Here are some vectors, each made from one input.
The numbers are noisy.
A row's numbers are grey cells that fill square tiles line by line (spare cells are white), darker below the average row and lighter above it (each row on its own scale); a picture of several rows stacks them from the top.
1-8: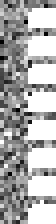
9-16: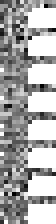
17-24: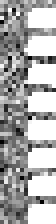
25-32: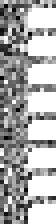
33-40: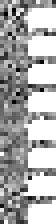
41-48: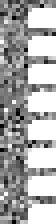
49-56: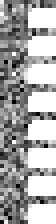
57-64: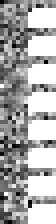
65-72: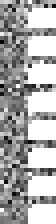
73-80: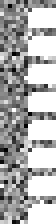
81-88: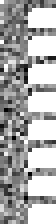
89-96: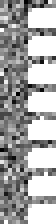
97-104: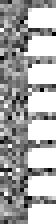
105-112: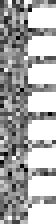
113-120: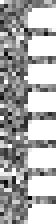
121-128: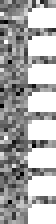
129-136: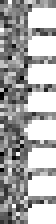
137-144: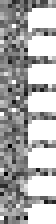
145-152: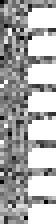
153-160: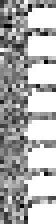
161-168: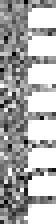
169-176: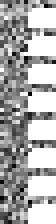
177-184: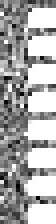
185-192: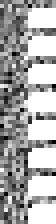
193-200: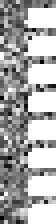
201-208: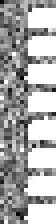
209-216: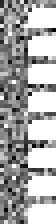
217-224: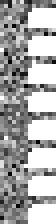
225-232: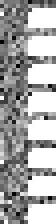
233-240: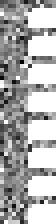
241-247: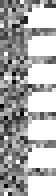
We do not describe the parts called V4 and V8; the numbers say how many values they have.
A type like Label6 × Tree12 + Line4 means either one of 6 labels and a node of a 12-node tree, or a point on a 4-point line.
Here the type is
Bool × List2(V4) + Line5 × V8 + Line7.
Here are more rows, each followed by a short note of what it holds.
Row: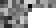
a point on a 7-point line
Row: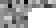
a true/false value, together with a list of one item
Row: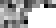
a true/false value, together with a list of two items
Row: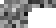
a true/false value, together with a list of two items
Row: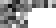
a true/false value, together with the empty list
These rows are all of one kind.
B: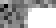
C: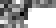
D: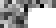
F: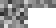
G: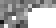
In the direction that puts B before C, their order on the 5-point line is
G, D, B, F, C.
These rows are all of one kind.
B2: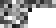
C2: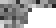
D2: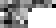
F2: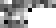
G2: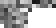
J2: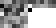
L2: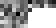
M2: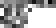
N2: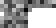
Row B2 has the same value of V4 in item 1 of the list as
D2, F2 and G2.
